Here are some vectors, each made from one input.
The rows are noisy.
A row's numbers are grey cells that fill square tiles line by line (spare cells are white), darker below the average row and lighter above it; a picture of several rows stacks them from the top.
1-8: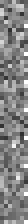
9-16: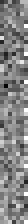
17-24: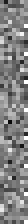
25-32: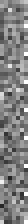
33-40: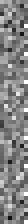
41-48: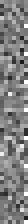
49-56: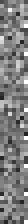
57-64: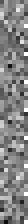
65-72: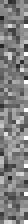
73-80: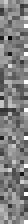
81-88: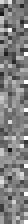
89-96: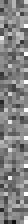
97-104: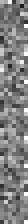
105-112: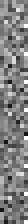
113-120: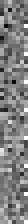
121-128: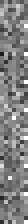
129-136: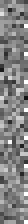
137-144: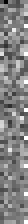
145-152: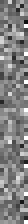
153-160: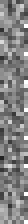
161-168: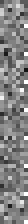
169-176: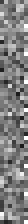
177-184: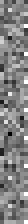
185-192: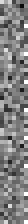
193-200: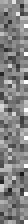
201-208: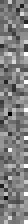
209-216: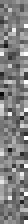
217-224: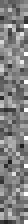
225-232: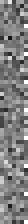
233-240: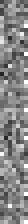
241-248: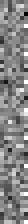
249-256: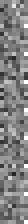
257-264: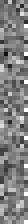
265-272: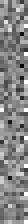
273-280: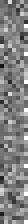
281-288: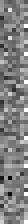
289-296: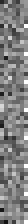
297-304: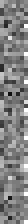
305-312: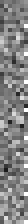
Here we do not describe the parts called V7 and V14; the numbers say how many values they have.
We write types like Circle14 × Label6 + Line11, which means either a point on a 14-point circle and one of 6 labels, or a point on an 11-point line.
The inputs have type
Bool × V7 + (Tree10 + Unit) × V14.
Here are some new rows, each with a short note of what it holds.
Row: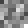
a true/false value and a value of V7
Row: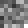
a value of V14
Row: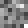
a true/false value and a value of V7
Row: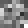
a true/false value and a value of V7
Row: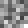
a true/false value and a value of V7
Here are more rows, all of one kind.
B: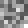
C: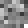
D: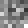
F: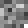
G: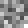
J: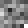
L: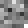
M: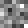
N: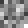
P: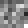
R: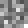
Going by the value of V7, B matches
C, G, L and R.
